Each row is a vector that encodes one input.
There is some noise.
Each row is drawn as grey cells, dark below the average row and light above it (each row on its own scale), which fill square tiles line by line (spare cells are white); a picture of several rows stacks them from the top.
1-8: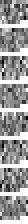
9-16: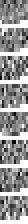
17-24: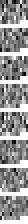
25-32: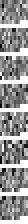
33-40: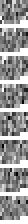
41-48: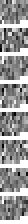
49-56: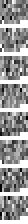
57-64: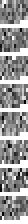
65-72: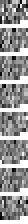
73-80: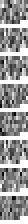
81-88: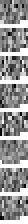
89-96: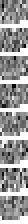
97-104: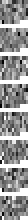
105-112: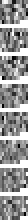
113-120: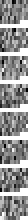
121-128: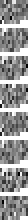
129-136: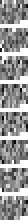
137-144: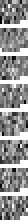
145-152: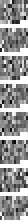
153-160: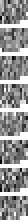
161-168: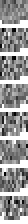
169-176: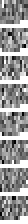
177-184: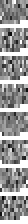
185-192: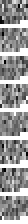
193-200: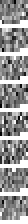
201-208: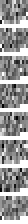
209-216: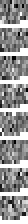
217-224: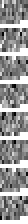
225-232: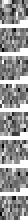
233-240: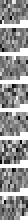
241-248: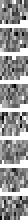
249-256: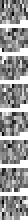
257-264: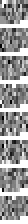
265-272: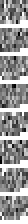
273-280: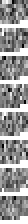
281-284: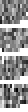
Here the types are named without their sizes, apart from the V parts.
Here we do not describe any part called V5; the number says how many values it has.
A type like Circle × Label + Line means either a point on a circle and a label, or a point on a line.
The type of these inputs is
(Line + Tree) × V5.
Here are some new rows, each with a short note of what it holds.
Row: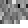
a node of a tree and a value of V5
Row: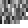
a node of a tree and a value of V5
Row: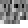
a node of a tree and a value of V5
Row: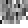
a node of a tree and a value of V5
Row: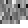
a node of a tree and a value of V5
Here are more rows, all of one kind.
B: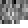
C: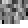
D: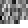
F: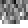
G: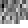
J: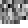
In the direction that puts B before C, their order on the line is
G, J, B, C, D, F.
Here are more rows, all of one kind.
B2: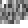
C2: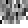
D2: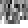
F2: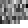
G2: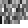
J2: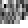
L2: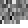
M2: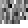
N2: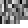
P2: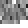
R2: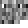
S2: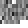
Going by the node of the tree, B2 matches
D2 and G2.
